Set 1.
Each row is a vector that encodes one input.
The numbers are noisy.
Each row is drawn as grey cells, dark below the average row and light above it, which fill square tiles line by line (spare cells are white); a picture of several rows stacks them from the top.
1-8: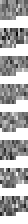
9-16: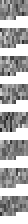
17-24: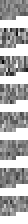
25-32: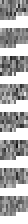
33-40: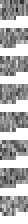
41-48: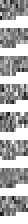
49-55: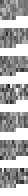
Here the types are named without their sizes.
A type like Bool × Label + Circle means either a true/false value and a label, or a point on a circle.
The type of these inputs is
Bool × Tree.
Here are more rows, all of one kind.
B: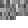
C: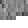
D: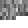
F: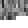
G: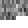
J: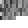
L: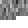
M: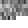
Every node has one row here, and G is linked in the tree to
D, J and M.
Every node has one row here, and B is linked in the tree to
L and M.
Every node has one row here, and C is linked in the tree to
F and M.
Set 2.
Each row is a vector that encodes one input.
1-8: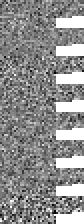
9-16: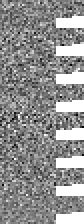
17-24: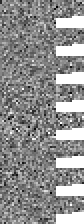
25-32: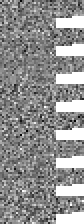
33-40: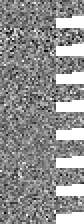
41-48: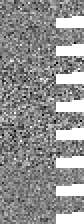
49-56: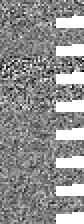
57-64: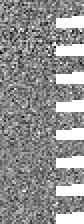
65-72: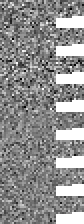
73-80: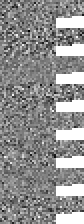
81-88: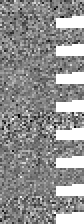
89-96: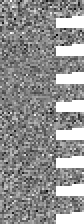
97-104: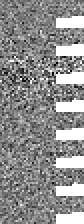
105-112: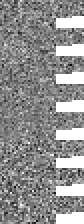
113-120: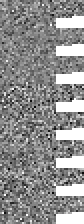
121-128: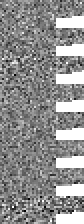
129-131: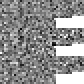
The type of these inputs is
Bool × Bool × Bool + Line14.
